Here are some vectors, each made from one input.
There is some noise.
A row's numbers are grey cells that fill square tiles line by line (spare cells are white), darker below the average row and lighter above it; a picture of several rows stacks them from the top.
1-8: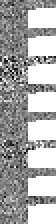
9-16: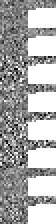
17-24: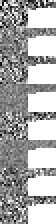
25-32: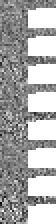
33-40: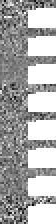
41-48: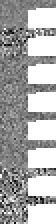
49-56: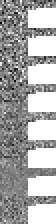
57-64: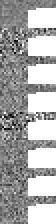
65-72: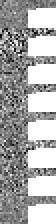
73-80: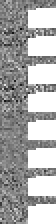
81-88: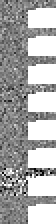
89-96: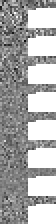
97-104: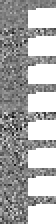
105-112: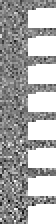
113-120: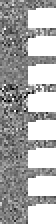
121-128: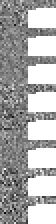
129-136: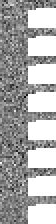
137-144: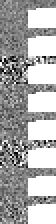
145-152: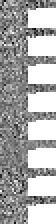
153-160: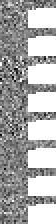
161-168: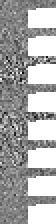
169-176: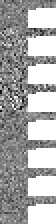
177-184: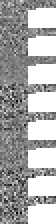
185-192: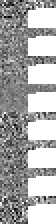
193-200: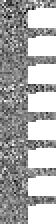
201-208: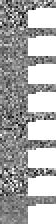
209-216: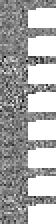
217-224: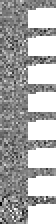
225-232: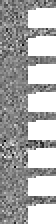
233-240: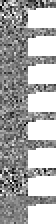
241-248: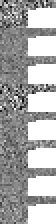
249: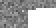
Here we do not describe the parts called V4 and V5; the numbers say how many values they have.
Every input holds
either a point on a 9-point line, or a value of V4 and a value of V5, or a list of up to two points on a 6-point line.
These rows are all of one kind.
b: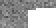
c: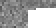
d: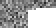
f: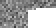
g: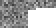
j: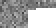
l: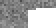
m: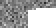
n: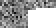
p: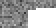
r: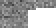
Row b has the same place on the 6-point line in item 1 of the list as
j, l and n.
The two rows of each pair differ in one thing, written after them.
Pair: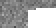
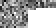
the place on the 6-point line in item 1 of the list
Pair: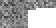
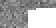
the place on the 6-point line in item 1 of the list
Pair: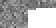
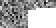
the place on the 6-point line in item 1 of the list
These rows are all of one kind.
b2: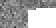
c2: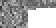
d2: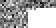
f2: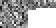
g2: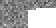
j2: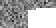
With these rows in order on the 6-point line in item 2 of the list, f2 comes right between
d2 and g2.
